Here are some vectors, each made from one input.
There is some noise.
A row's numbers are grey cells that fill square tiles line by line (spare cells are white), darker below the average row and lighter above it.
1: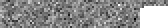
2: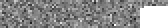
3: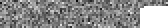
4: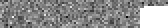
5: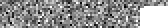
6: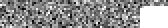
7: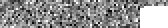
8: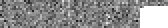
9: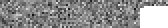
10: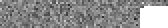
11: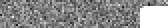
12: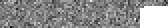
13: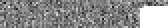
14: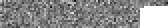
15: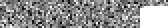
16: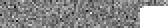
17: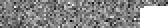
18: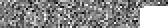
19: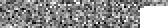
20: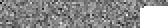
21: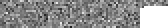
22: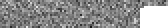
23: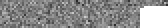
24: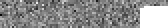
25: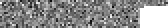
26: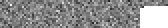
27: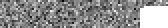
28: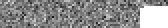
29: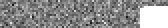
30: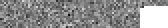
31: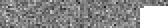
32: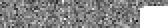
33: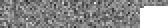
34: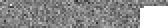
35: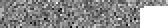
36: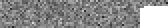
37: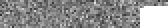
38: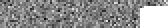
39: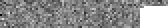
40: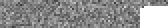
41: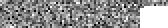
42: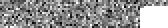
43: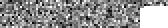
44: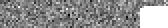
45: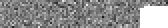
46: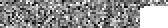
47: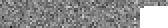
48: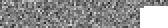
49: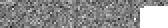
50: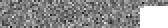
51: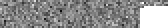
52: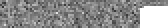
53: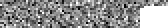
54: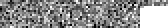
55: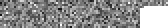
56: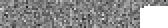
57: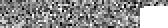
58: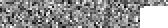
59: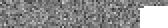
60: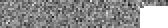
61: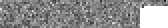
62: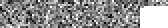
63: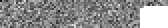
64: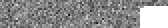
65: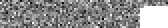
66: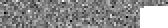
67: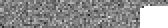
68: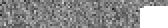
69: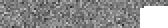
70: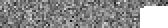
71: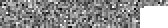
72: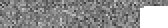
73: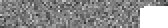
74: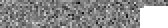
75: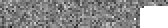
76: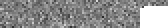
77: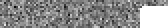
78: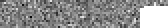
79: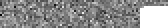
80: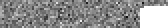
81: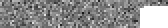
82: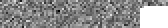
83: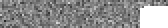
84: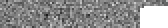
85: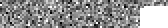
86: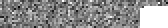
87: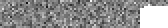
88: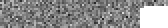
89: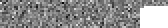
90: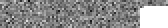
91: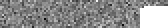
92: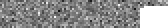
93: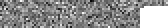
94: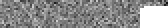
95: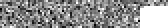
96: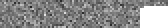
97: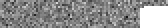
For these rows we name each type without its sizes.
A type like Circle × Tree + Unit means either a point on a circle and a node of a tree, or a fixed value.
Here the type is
(Bool × Bool × Bool + Unit) × Line + Tree.
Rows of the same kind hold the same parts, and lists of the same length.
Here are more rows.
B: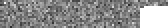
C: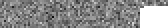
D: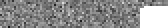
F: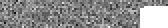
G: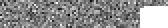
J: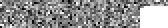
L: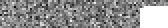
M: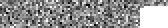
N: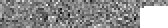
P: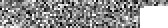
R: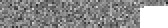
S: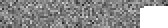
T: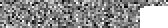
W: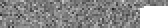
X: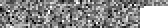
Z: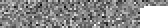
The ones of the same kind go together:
B, C, F, N, R, S, Z
D, G, L, W
J, M, P, T, X

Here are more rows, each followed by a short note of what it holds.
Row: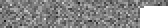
a point on a line and three true/false values
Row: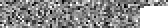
a node of a tree
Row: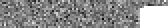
a point on a line
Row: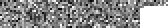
a point on a line
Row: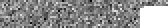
a point on a line and three true/false values
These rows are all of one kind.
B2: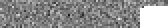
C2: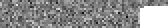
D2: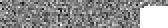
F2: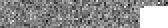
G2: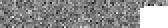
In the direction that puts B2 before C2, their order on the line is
F2, D2, B2, C2, G2.
